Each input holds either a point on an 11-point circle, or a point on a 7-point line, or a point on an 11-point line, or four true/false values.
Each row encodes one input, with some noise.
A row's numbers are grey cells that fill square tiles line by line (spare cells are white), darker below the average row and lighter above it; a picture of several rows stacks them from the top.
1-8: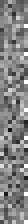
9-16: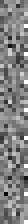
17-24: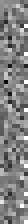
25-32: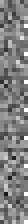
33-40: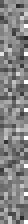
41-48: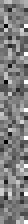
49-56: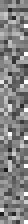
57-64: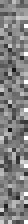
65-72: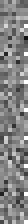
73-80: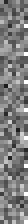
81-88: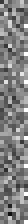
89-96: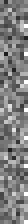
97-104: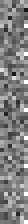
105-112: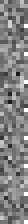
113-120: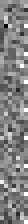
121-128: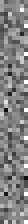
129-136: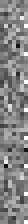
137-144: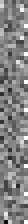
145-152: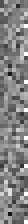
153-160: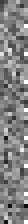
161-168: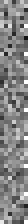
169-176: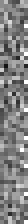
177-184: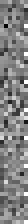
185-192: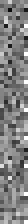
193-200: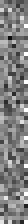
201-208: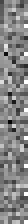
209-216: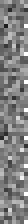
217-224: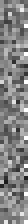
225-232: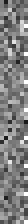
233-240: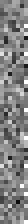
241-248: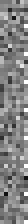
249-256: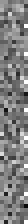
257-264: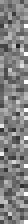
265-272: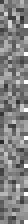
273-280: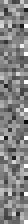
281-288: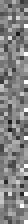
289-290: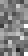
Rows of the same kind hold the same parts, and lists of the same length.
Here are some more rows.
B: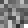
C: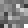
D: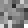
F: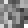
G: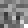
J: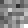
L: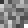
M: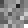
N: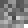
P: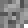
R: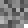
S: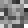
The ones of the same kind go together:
B, D, F, L
C
G, J, M, N, P, R
S

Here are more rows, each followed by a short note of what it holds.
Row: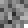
a point on an 11-point circle
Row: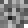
a point on an 11-point line
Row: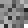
a point on an 11-point line
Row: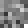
a point on an 11-point circle
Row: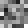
a point on a 7-point line
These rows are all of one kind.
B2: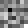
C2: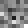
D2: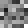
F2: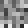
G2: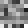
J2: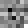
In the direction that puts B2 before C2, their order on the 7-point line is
J2, B2, C2, D2, G2, F2.
